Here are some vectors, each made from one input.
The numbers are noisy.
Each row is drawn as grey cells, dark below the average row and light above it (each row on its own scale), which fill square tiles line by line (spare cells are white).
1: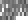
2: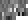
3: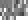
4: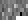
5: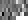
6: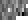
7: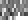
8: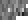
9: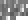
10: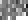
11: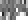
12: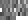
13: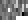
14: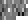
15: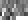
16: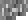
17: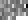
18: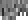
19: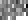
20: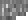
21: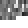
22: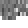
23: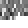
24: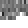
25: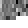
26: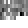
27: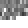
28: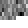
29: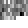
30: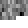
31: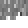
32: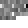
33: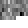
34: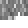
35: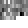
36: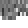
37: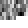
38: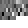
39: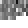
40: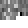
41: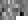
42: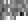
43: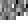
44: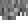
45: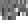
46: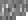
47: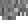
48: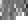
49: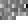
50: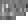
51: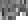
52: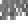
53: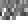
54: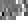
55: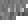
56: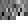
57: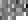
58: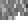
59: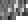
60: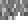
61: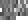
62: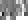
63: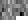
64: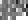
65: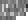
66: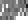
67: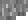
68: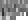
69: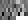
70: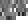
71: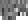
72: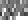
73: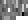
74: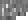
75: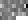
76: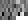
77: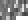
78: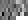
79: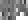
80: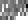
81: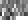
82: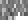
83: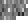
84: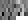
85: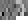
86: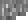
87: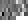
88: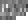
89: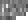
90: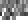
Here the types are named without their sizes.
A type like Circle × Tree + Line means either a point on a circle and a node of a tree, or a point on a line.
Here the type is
Label.
